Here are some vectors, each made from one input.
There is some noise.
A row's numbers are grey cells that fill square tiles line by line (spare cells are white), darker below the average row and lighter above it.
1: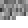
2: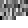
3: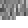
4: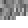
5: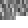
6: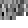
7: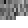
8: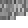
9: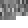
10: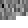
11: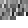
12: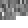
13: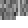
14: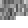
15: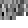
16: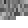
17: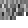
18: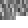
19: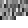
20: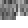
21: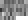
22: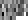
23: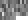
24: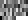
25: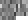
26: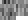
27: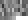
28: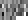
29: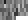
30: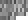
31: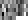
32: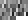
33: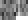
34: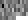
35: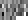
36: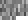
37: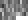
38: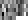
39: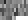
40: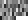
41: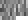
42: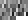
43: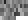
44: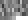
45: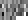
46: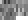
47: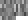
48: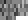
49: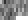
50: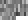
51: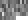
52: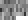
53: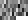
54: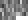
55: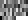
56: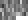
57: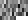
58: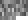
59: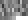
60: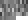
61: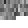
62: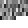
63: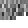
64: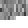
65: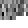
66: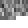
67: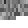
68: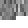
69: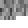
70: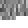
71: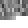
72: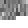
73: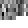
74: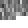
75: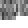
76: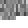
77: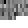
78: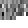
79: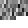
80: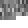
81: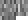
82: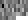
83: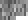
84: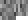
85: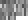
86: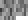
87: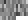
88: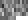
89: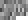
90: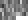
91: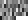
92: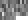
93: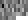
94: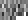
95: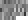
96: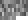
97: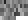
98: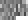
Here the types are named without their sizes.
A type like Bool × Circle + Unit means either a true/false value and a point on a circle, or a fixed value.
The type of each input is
Label × (Tree + Unit) + Line.
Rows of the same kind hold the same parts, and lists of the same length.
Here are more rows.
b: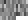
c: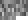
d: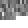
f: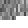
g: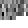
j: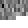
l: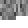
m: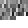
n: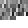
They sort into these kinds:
b, f, l
c, d, j
g, m, n

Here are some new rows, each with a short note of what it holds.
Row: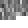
a label
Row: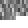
a label
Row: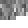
a label and a node of a tree
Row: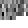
a point on a line
